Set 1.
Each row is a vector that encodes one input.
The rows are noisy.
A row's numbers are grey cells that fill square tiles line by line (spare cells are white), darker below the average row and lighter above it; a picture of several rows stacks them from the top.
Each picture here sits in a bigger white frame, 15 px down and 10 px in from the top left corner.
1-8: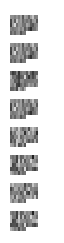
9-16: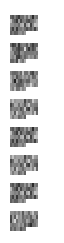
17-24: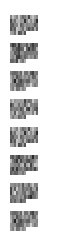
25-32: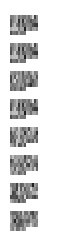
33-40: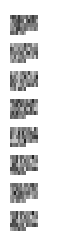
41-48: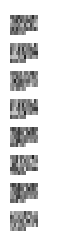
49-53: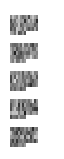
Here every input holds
three true/false values.
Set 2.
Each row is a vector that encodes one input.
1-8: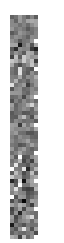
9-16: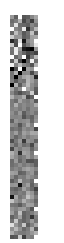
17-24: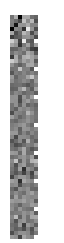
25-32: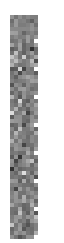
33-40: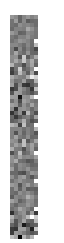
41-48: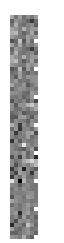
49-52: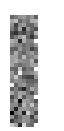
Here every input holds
a point on a 6-point line.
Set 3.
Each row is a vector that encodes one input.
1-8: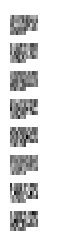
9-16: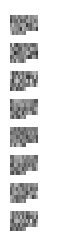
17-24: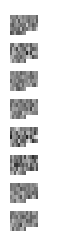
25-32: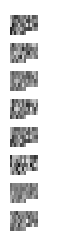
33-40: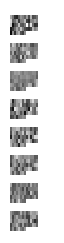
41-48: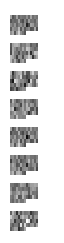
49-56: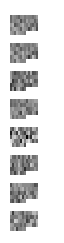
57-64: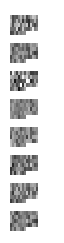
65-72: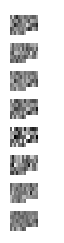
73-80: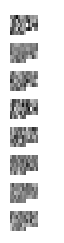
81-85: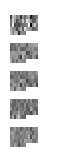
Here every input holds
a point on a 15-point line.
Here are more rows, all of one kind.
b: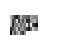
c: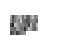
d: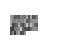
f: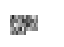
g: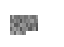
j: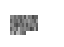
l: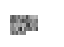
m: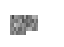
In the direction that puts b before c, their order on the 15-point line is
d, j, b, g, l, f, m, c.
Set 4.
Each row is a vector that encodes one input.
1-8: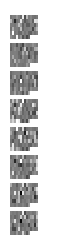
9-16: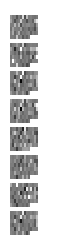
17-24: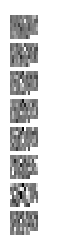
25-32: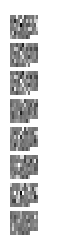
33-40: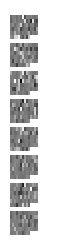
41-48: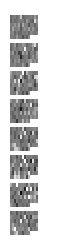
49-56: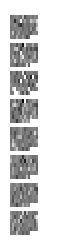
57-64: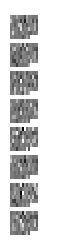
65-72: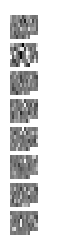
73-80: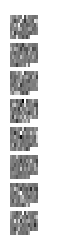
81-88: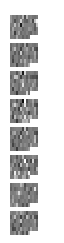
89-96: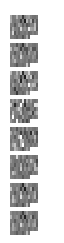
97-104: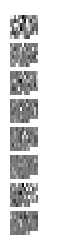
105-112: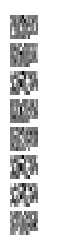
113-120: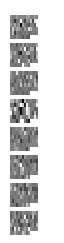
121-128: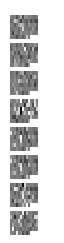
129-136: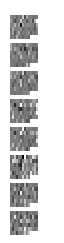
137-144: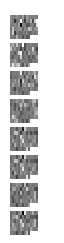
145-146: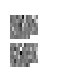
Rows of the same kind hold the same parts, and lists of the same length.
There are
2 kinds of row.
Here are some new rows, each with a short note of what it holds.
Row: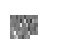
three true/false values
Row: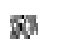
a fixed value
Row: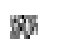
a fixed value
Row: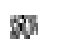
a fixed value
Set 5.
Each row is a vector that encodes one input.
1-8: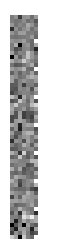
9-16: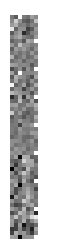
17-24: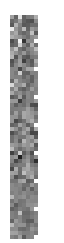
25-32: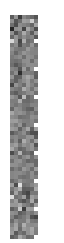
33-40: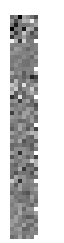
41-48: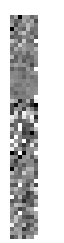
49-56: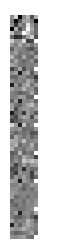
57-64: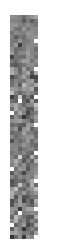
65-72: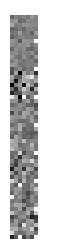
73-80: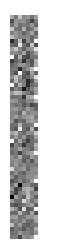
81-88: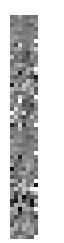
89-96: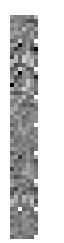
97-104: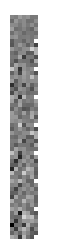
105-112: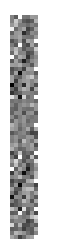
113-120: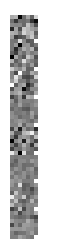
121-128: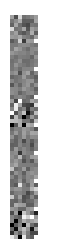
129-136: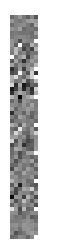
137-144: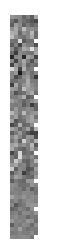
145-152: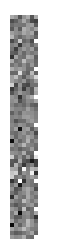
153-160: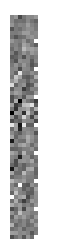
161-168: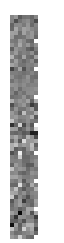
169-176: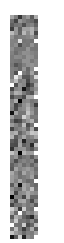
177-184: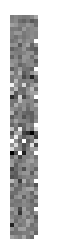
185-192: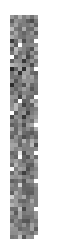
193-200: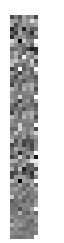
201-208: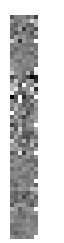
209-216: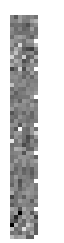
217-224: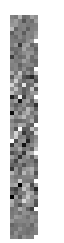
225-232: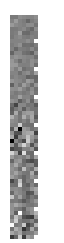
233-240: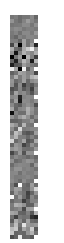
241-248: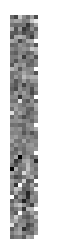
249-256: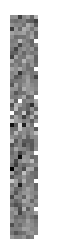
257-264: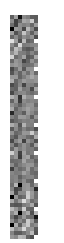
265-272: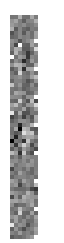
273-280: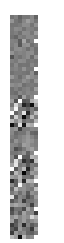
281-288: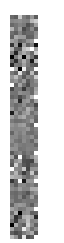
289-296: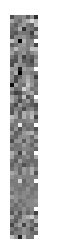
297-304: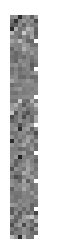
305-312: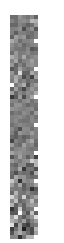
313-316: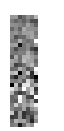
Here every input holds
a point on a 12-point line.
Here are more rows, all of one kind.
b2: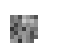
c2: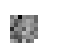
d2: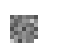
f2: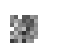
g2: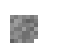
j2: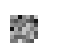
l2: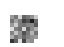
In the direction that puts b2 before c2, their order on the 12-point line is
b2, g2, j2, l2, c2, f2, d2.
